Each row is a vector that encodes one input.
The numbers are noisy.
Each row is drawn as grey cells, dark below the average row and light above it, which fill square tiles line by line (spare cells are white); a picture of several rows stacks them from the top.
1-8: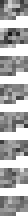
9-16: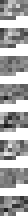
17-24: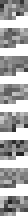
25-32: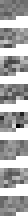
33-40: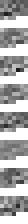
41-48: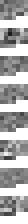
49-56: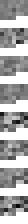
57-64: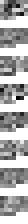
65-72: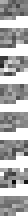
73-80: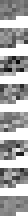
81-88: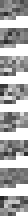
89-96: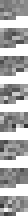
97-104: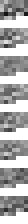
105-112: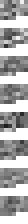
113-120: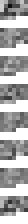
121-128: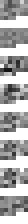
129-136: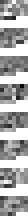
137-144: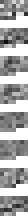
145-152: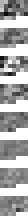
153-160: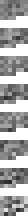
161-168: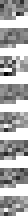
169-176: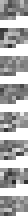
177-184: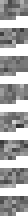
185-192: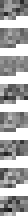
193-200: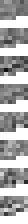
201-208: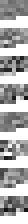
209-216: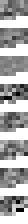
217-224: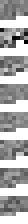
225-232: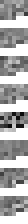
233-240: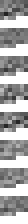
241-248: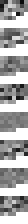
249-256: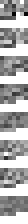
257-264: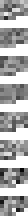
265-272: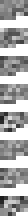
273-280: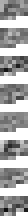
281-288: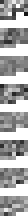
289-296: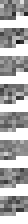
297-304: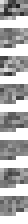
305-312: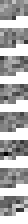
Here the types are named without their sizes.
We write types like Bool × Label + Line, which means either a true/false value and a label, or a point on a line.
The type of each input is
Bool × Line × Line + Unit.
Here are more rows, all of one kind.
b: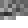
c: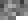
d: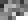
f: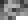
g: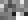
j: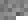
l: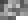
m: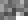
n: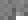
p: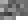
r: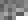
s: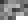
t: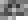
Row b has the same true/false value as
g, p and t.
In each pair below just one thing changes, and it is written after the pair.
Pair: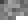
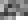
the true/false value
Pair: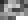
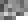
the place on one of the two lines
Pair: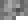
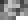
the place on one of the two lines
